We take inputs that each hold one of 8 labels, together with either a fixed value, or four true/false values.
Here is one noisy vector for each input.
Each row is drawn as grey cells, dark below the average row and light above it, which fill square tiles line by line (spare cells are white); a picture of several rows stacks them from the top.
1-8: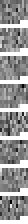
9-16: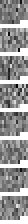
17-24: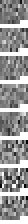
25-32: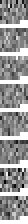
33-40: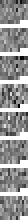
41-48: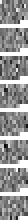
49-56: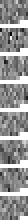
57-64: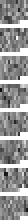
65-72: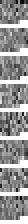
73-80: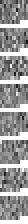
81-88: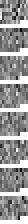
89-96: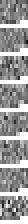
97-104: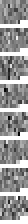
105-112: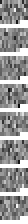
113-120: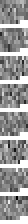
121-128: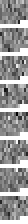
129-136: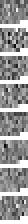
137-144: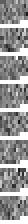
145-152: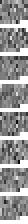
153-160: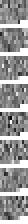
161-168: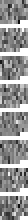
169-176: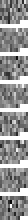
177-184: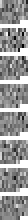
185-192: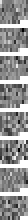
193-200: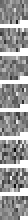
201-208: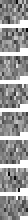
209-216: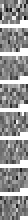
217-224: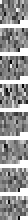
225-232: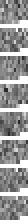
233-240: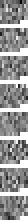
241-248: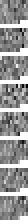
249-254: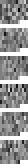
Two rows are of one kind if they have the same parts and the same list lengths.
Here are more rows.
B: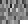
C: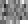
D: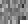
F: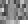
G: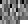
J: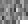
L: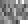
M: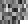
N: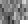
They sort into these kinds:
B, G
C, D, F, J, L, M, N

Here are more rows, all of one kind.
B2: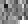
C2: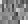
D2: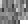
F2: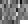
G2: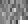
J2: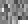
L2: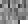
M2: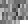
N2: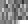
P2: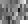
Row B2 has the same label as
J2, M2 and N2.
